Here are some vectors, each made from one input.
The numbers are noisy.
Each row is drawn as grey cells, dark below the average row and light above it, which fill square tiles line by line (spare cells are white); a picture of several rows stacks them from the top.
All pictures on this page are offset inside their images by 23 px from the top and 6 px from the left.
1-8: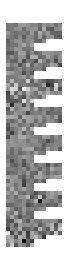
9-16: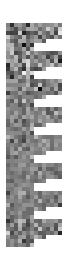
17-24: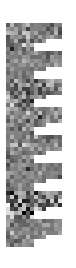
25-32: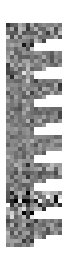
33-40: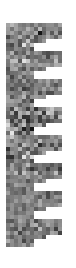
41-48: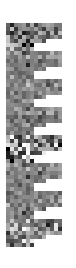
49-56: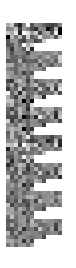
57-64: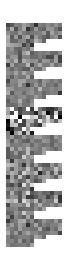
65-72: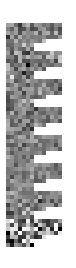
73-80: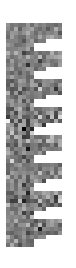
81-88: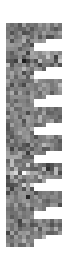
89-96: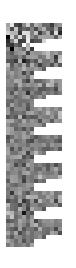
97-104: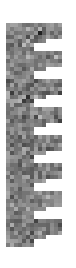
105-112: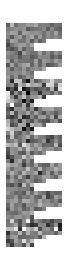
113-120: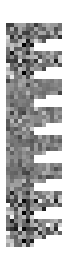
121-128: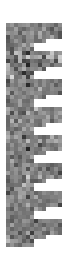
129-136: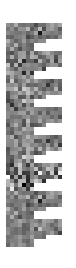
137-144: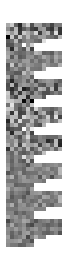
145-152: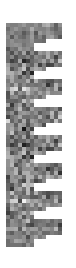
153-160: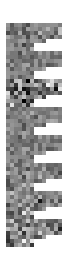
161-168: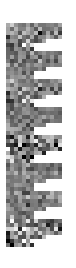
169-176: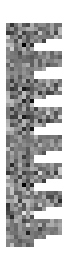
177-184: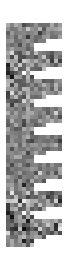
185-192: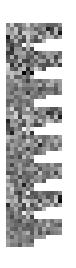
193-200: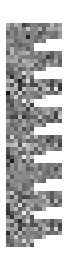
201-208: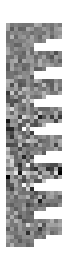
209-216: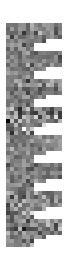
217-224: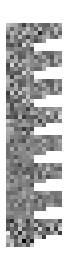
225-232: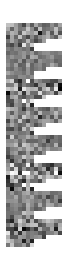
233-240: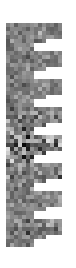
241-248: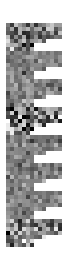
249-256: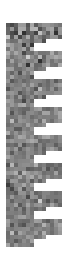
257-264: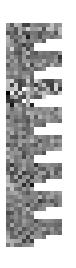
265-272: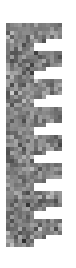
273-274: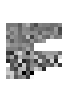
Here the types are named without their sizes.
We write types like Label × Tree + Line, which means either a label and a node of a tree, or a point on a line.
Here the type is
List(Line) × List(Line).
